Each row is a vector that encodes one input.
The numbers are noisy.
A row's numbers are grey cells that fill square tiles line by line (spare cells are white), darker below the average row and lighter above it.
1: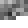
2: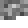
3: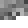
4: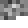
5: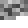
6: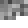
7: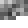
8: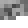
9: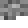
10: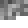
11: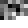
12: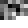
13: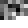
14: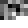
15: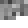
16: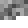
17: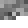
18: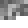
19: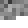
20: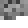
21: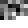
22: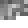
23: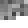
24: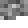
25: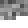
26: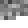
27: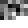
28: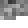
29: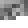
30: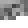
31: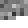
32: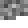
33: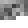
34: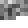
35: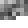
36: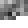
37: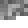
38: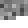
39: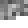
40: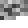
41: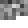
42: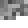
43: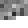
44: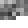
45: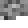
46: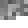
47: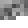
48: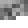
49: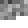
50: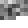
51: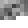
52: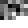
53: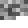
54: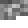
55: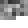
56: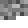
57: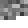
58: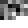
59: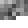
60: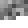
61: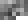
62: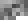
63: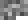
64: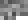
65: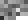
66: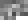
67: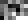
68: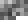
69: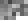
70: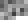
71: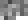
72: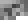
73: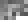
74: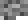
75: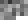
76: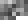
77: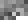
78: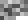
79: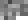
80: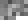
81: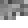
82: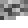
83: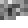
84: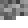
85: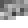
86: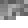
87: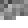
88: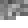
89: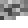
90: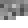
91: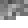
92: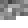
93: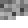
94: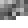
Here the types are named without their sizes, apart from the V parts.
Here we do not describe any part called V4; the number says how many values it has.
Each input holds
a list of items, each a true/false value and a value of V4.
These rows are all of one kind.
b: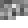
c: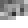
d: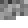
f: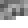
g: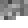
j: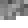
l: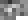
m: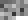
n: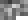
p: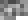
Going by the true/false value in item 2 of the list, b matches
g, j, m and n.
